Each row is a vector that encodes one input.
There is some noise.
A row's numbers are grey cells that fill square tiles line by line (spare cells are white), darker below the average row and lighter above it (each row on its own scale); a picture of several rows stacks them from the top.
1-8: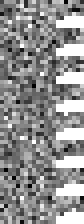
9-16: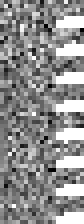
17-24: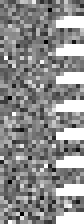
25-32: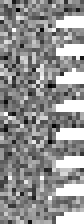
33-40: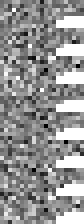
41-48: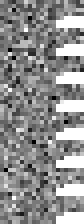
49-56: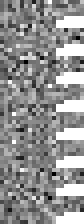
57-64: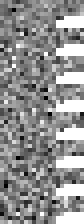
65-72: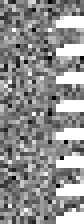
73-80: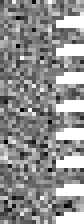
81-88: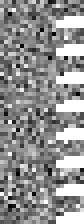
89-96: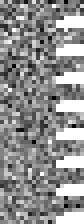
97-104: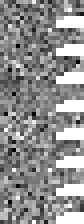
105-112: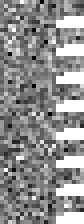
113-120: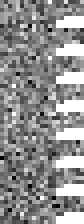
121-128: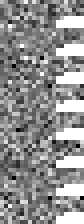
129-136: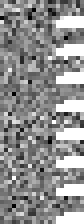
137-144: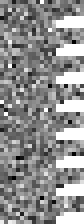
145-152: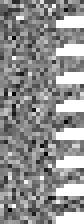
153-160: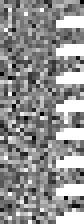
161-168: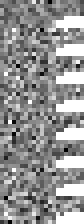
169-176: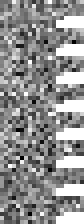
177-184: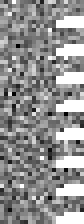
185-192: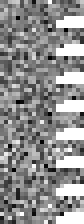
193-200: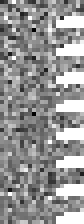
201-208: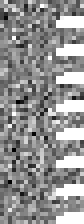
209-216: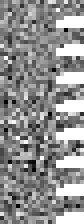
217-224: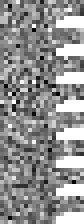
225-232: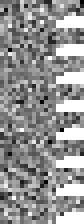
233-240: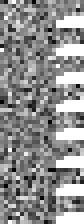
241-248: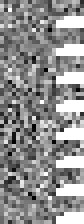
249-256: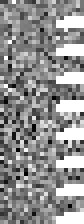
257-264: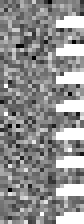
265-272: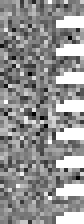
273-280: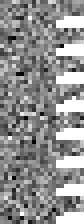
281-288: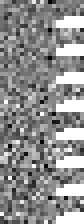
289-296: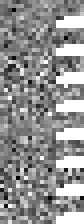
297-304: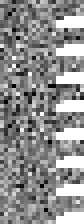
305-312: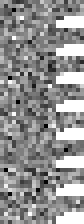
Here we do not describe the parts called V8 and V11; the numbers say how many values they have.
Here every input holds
a point on a 10-point line and a value of V8, together with either a node of a 7-node tree, or a value of V11.
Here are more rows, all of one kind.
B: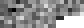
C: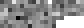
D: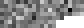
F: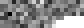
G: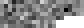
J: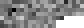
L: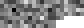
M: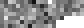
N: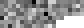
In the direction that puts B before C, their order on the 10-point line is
G, M, N, B, D, C, J, F, L.
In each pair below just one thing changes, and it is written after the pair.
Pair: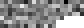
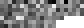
the value of V11
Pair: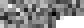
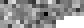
the value of V8
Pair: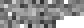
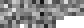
the place on the 10-point line
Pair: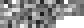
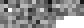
the value of V8
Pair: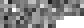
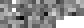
the value of V8
